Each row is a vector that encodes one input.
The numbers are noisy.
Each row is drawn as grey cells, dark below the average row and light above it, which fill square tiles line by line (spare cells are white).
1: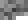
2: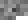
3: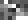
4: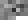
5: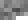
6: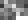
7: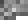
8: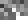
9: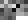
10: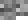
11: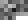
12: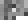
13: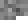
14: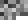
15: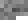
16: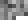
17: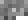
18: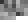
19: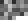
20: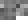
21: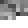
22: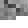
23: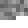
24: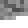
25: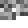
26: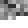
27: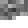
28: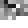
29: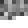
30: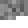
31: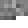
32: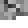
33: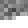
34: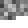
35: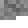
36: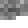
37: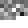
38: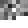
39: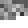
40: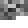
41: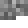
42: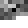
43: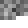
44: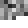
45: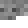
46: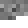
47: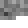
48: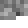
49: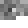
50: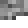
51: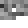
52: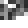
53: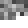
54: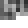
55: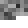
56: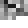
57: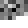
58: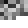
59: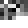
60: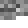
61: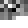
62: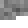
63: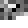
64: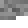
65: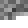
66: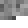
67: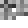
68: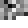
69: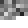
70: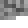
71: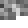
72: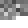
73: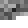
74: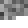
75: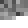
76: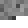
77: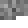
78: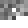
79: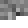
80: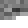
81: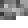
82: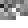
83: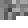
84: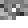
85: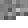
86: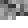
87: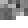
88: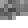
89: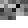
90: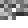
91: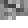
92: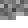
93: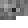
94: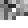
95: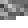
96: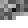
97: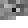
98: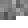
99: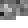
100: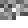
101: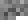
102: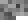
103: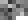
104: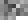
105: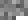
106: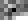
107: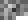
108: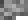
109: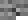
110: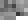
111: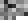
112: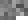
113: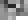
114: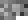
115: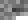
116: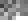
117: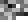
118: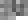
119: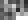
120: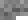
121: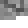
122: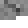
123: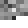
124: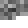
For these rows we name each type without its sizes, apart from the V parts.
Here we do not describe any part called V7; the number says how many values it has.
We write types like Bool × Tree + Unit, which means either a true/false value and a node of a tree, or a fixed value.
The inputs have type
(Bool × Bool × Bool + Label) × V7.
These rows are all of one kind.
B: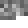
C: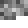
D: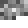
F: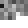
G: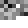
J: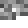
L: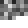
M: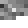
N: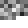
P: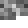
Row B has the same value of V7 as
C, D, J and P.
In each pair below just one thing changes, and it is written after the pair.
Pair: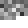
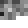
the label
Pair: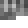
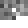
the value of V7
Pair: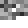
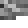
the value of V7
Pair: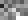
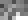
the value of V7
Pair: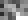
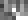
the label
